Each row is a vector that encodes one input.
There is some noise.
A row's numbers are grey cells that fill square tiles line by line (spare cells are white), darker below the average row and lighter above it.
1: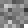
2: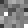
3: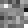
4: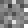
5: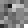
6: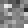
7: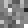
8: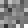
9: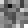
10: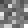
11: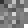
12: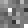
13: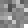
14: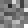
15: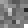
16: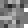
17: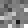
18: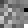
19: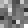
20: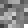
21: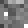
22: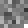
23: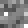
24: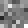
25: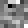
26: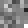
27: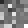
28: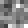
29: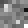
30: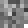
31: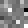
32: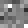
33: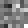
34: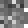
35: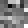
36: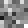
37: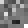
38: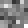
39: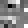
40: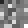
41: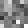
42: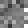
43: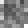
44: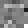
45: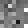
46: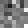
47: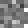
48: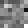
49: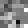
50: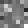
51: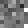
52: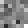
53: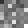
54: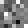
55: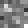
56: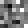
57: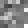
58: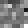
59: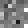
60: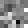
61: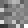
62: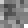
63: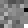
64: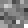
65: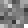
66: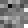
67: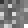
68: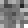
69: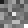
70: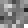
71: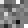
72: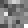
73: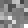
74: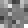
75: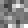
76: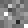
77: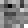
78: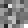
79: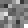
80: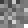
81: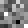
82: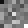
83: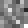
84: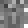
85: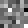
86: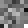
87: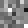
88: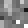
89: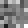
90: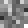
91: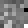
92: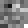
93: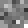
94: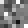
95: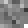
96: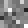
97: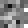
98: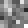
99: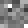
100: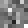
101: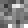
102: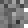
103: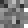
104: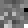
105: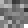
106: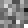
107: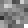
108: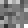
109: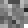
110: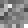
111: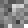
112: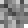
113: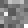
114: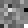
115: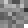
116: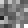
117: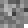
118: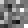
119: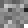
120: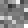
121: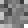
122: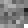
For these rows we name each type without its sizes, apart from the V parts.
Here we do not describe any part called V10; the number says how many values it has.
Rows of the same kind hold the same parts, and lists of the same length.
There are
2 kinds of row.
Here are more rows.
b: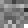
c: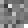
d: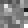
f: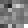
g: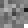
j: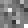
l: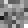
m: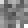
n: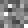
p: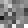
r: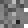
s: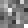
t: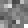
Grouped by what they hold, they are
b, d, g, j, l, p, s, t
c, f, m, n, r

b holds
a point on a line and three true/false values.
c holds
a point on a line and a value of V10.
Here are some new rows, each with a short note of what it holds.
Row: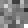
a point on a line and three true/false values
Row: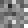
a point on a line and a value of V10
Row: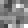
a point on a line and a value of V10
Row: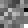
a point on a line and three true/false values
